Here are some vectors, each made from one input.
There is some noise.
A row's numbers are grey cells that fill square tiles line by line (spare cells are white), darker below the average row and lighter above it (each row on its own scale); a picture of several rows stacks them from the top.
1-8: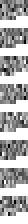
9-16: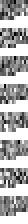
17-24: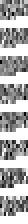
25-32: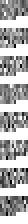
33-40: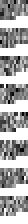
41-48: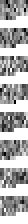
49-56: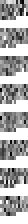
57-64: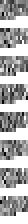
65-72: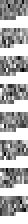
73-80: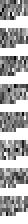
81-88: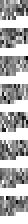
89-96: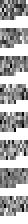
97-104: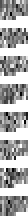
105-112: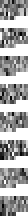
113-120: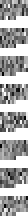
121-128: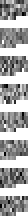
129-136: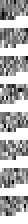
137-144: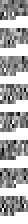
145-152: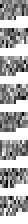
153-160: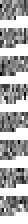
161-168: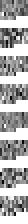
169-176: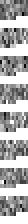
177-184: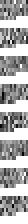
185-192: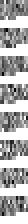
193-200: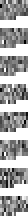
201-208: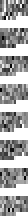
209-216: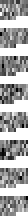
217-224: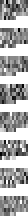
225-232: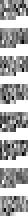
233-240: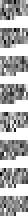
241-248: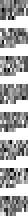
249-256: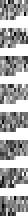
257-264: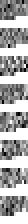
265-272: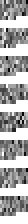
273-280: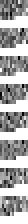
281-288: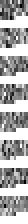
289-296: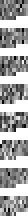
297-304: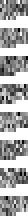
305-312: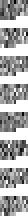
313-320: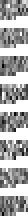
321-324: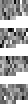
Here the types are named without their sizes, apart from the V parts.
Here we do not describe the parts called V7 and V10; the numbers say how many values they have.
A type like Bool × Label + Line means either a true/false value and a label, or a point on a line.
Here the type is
(Bool × V7 + Line) × V10.
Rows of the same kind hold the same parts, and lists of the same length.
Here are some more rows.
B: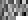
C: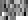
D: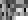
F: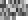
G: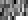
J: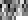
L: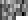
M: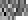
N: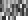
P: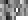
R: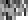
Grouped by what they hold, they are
B, C, F, G, L, M
D, J, N, P, R

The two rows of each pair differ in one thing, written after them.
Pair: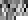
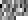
the value of V7
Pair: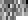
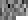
the value of V10
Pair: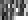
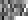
the value of V7
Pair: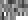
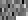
the value of V10
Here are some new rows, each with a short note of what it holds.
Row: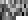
a point on a line and a value of V10
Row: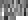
a point on a line and a value of V10
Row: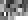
a true/false value, a value of V7 and a value of V10
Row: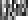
a point on a line and a value of V10
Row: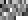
a point on a line and a value of V10
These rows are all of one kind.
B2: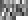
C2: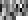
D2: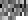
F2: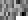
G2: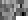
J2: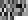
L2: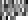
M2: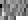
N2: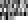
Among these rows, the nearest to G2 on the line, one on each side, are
F2 and L2.
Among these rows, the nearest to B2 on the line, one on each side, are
C2 and M2.
